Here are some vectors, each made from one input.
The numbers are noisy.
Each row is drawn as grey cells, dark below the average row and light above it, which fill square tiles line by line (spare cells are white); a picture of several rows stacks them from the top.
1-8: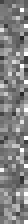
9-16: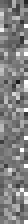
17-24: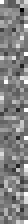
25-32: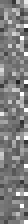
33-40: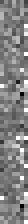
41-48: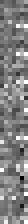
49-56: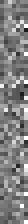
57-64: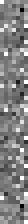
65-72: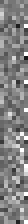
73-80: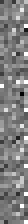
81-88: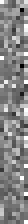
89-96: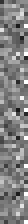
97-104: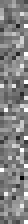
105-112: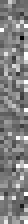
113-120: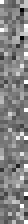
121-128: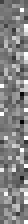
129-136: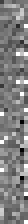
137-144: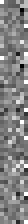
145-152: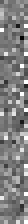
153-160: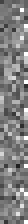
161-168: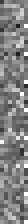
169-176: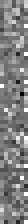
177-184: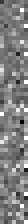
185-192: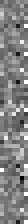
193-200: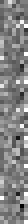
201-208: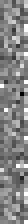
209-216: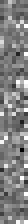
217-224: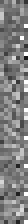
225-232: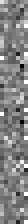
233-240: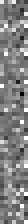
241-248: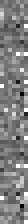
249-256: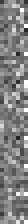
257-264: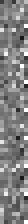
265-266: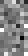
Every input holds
four true/false values.
